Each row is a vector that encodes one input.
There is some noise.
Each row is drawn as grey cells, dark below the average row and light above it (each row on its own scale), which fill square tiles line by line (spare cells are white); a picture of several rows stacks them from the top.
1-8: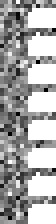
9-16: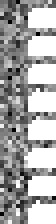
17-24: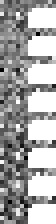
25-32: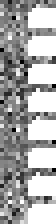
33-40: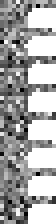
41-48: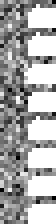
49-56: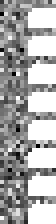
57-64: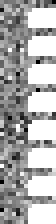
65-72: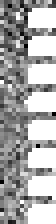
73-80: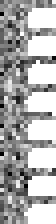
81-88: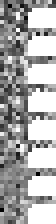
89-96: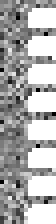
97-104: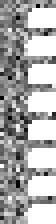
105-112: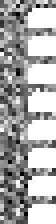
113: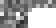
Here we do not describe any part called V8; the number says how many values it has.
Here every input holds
a value of V8, together with either a fixed value, or one of 7 labels and a true/false value.
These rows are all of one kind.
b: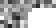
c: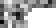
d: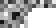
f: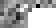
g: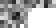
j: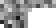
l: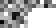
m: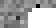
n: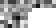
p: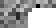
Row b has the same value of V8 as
d, g, l and n.
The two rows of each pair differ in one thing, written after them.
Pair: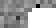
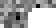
the label
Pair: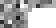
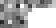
the true/false value
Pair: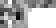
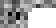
the value of V8
